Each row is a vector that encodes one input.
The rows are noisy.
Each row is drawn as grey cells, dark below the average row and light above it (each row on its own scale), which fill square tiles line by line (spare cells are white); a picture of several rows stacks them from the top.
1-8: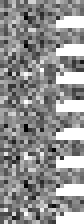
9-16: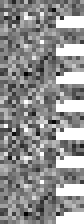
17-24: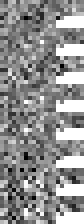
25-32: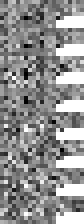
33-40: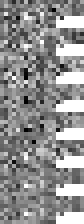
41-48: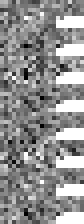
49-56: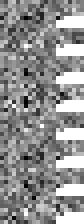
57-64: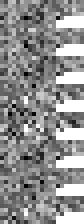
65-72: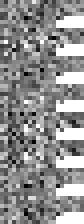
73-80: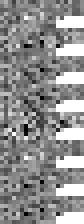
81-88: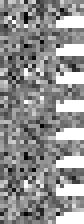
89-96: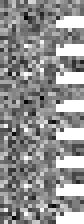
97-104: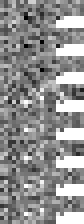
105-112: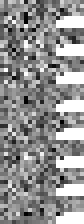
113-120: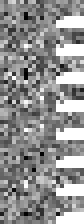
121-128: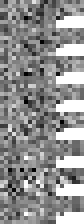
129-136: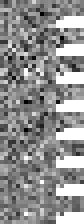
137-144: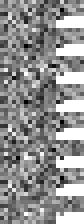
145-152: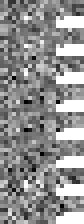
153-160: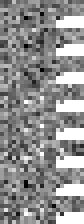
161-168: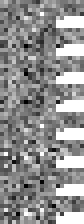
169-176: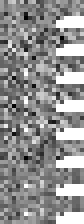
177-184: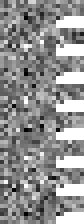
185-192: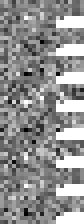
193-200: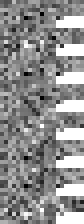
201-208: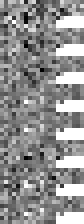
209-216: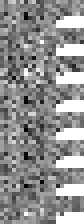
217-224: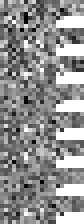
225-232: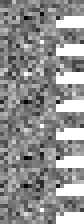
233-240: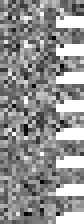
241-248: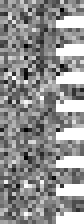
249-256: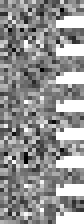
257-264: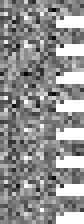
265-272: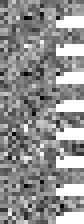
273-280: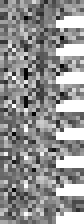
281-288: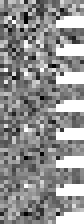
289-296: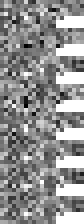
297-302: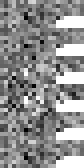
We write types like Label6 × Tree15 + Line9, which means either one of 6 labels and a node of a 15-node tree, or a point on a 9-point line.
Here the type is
Bool × Circle9.
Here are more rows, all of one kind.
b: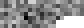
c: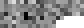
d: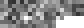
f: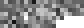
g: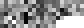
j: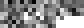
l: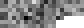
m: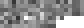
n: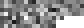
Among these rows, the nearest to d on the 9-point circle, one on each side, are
b and j.
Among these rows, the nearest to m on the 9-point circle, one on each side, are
g and l.
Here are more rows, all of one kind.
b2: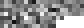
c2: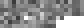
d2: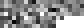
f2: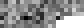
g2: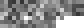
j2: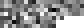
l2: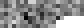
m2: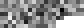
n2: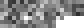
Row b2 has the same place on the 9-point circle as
d2, f2 and j2.
